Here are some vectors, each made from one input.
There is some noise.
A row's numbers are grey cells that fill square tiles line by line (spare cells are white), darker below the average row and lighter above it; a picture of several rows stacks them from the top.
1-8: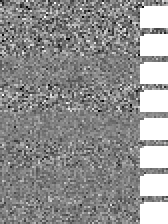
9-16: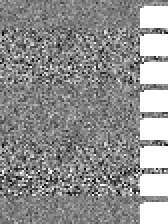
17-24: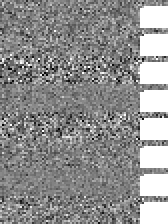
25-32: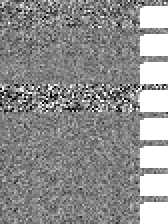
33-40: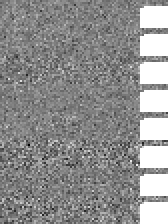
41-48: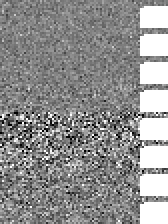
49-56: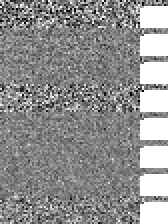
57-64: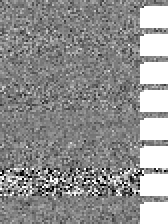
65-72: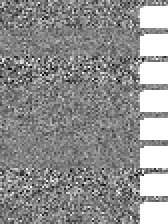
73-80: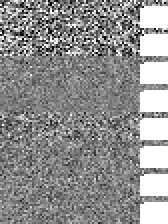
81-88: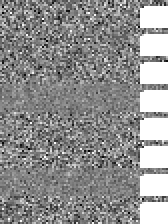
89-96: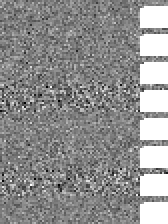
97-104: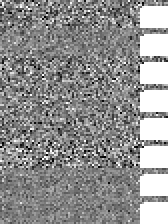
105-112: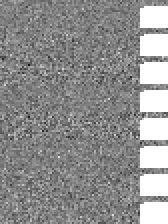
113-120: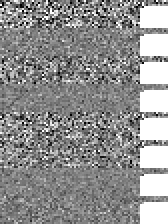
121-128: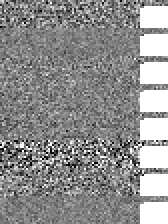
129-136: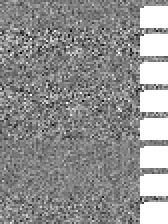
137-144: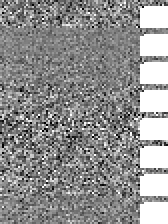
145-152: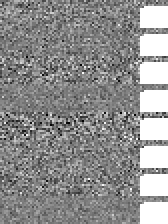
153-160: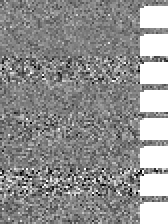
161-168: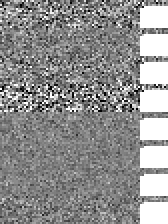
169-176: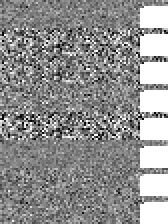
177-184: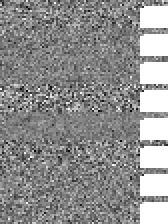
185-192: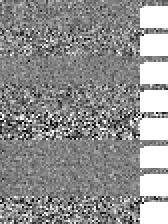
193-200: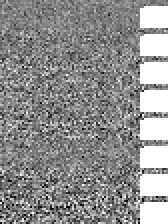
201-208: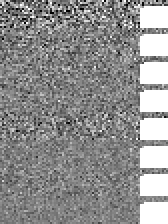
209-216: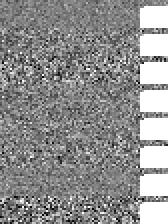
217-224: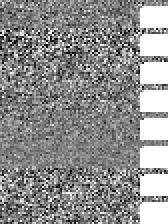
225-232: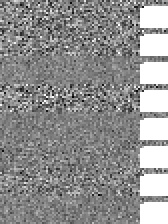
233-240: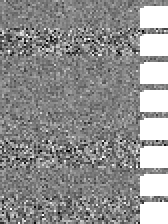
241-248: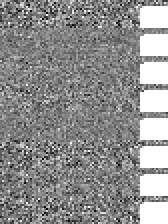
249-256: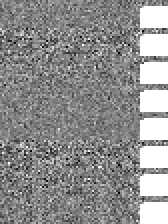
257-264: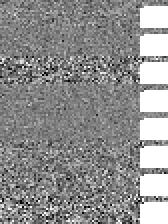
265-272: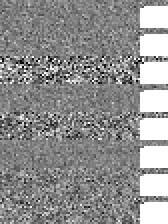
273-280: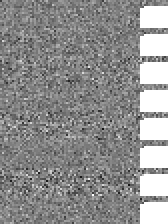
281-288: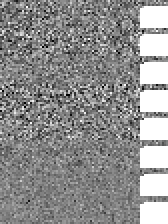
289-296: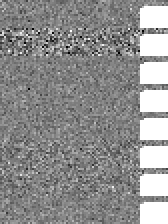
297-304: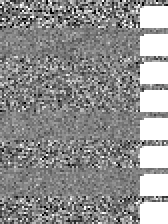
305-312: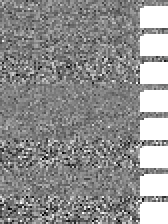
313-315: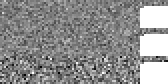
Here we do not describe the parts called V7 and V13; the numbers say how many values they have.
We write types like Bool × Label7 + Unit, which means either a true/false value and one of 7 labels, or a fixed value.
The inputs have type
(Bool × Bool × Bool × Bool + Line4) × Label8 × V13 + V7.
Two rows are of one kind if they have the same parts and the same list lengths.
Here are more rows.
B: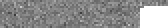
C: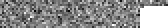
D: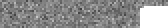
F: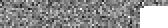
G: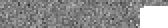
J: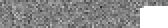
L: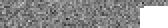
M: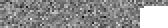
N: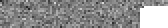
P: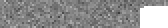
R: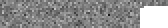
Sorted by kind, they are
B, D, F, G, L, N, P
C
J, M, R

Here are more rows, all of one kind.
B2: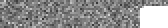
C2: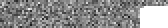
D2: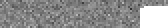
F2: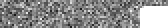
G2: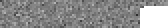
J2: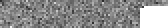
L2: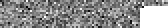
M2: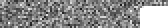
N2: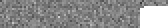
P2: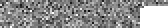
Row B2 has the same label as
D2, F2, M2 and P2.
